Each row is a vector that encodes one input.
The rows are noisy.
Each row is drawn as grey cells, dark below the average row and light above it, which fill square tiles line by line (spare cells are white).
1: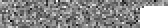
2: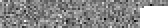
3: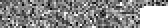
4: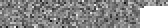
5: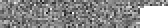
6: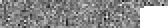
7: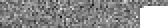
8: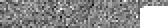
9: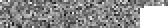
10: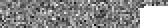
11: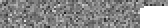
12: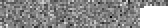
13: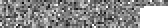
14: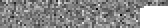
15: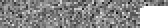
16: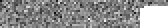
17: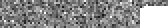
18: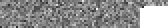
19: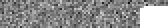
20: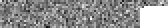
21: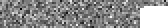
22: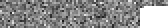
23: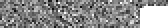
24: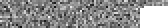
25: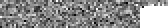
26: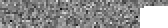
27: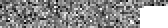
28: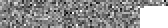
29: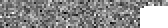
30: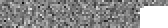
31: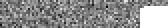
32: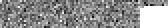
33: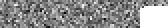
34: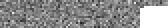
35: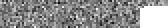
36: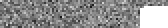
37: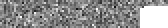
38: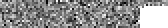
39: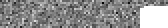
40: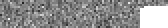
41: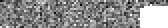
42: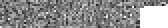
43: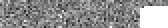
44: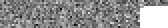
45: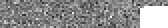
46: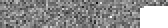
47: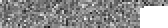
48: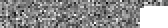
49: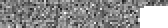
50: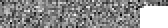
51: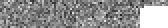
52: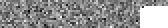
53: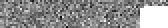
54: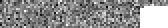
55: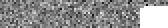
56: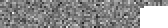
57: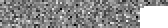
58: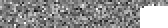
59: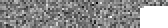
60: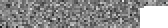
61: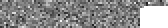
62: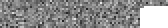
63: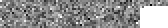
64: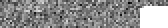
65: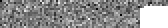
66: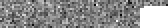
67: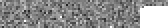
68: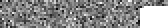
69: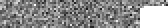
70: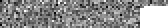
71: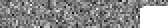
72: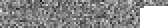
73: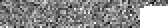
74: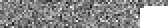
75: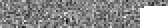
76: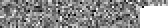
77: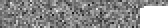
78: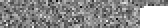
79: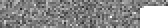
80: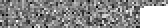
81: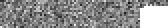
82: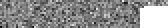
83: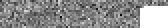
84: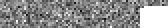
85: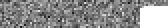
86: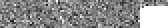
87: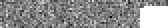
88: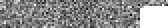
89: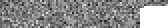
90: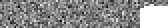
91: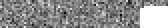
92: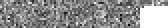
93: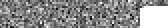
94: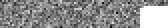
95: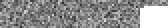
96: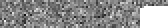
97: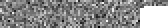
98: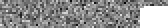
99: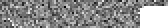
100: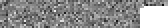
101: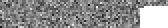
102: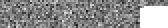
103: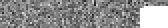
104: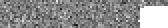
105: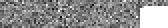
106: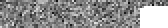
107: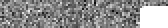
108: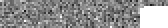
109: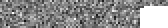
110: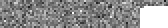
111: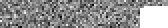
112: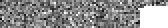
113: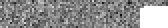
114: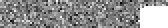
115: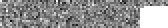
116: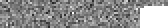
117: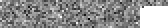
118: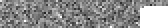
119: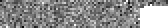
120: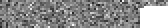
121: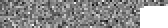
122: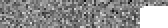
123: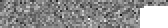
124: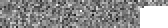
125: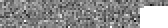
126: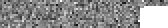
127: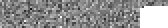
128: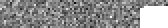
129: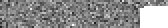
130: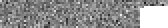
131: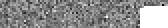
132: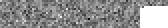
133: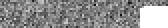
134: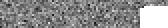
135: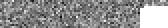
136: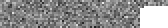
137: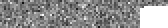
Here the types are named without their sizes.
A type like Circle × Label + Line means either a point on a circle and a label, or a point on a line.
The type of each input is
Circle × (Circle + Line).
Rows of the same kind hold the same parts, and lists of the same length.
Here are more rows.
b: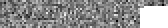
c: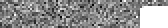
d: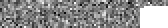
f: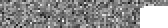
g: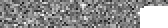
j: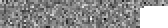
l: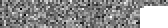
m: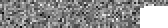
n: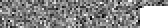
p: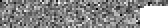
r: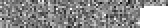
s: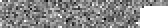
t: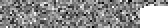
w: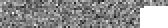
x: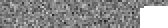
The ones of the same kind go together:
b, c, d, f, g, l, m, n, p, t, x
j, r, s, w

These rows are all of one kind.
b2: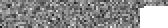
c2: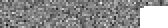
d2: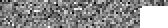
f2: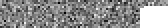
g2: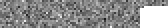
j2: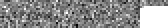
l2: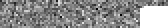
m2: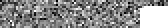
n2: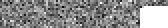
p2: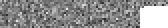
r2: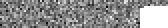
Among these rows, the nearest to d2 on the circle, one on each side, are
j2 and m2.
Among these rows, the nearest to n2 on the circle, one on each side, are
c2 and r2.
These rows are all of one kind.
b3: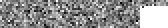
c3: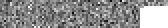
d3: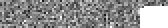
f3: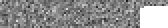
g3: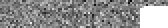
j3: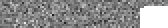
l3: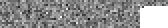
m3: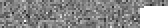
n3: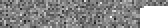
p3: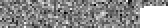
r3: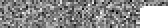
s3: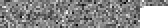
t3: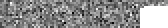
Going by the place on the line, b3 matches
j3, n3 and p3.
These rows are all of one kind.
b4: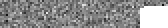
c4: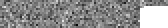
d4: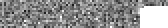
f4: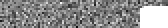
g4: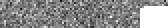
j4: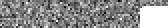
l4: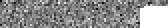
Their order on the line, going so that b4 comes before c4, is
l4, b4, c4, d4, f4, j4, g4.
